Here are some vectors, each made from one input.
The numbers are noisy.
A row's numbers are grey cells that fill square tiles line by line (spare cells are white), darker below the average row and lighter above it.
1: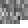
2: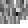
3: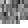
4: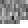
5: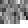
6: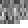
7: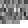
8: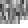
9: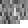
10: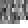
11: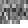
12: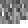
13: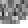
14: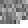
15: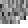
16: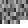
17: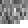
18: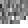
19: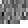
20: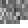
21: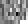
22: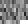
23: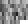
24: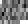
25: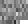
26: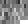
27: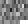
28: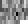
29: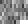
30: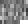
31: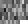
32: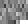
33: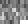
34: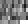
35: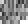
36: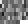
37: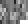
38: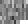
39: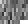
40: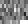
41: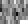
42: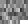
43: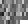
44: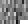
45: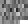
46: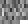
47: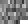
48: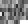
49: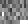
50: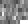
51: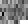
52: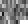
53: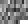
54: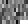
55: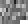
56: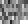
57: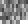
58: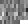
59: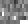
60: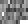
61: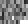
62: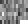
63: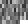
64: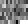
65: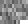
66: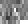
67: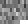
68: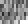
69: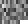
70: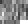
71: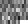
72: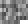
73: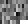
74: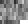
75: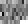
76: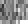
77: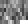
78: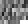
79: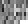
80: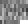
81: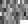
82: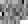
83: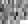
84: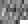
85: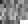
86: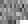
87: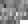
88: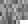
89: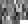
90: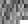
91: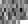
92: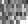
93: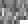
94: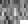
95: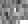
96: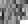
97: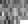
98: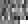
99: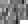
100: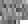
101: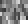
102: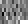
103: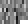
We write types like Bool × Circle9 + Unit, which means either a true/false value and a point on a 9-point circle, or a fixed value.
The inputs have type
Line3 × (Line3 × Line5 + Line6) × Line5.
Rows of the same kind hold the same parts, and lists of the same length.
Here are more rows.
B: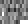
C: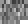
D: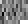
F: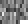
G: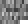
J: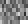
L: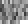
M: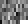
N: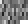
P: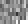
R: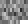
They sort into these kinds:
B, C, F, G, J
D, L, M, N, P, R

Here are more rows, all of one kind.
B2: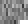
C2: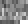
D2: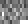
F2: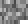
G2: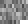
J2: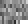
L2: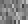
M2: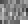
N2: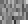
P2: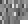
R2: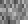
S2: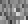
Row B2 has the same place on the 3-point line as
M2, N2 and P2.
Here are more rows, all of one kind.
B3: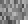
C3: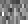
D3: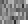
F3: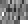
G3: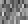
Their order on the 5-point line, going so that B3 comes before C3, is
B3, C3, G3, D3, F3.
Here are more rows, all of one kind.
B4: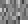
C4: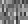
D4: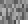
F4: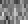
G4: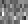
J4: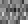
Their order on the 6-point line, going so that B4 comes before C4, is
D4, F4, G4, J4, B4, C4.
